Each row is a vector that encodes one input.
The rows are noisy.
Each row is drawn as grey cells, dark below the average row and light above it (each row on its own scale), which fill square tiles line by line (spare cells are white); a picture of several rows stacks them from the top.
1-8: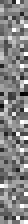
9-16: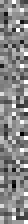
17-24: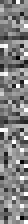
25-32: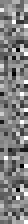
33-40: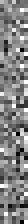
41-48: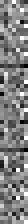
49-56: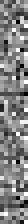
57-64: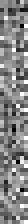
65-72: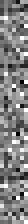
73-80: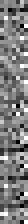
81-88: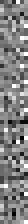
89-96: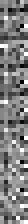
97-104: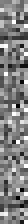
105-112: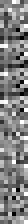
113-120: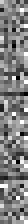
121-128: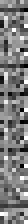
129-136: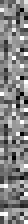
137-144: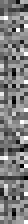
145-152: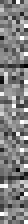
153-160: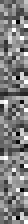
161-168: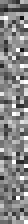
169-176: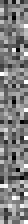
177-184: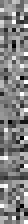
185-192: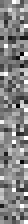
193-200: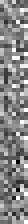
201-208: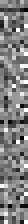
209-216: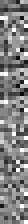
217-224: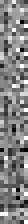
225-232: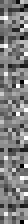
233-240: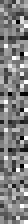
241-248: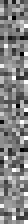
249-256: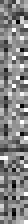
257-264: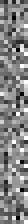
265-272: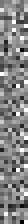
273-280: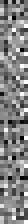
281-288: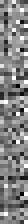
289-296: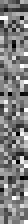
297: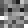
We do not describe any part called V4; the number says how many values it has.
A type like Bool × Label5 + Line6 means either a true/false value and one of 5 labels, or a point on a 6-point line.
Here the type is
Bool × V4 + Line11.
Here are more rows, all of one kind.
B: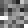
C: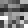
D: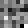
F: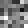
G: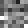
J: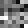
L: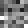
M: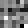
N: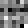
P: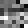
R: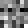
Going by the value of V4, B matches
G, L and R.
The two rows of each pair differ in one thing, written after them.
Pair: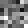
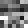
the value of V4
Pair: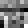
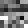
the true/false value
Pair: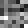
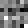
the true/false value
